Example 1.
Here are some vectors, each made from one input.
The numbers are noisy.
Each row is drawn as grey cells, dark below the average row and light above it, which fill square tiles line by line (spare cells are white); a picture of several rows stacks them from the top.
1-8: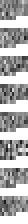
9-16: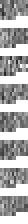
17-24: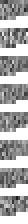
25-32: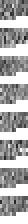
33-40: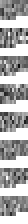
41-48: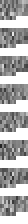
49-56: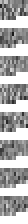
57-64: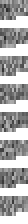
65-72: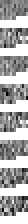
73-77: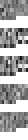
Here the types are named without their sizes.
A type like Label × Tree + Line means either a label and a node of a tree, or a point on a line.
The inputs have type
List(Circle).
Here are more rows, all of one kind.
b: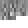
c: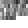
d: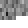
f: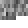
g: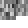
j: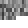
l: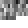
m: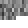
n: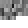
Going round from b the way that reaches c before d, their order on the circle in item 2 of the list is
b, c, l, g, f, d, n, m, j.
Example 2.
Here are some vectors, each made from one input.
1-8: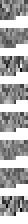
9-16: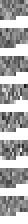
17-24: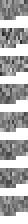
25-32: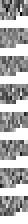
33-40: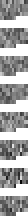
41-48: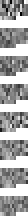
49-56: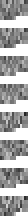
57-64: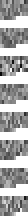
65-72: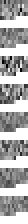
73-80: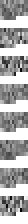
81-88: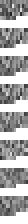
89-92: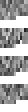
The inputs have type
Line7 + Line8.
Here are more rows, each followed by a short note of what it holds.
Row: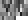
a point on an 8-point line
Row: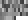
a point on an 8-point line
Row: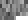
a point on a 7-point line
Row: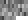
a point on an 8-point line
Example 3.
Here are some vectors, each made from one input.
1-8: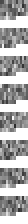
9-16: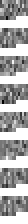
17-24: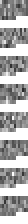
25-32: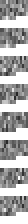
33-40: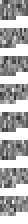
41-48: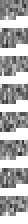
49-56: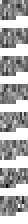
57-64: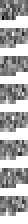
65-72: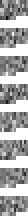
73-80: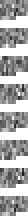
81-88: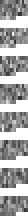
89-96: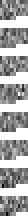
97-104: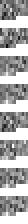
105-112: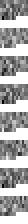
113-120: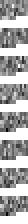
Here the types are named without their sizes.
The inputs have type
Bool × Bool × Bool + Line.
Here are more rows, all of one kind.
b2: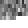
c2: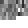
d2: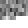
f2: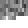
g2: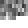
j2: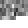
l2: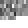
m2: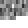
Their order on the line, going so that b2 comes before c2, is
l2, m2, j2, d2, f2, g2, b2, c2.
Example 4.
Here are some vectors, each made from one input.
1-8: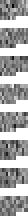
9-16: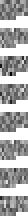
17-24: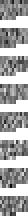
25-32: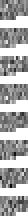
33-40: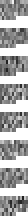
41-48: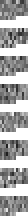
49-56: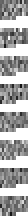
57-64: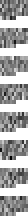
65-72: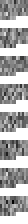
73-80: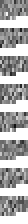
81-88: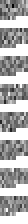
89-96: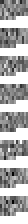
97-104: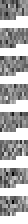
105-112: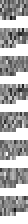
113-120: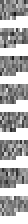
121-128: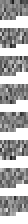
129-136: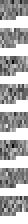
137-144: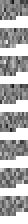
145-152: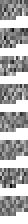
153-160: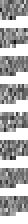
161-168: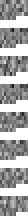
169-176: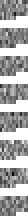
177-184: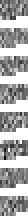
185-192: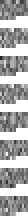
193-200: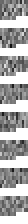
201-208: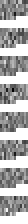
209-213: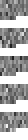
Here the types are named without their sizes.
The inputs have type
Bool × Bool × Bool + Tree.
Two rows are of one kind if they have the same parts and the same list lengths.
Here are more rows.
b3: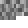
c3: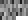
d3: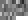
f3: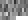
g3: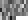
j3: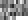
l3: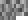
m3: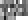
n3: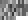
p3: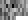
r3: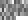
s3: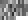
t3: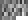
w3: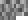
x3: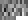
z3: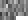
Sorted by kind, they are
b3, c3, d3, f3, l3, n3, r3, s3, t3, w3, x3, z3
g3, j3, m3, p3

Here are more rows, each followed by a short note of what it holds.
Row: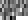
a node of a tree
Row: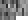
a node of a tree
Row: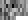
a node of a tree
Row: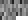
three true/false values
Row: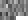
three true/false values
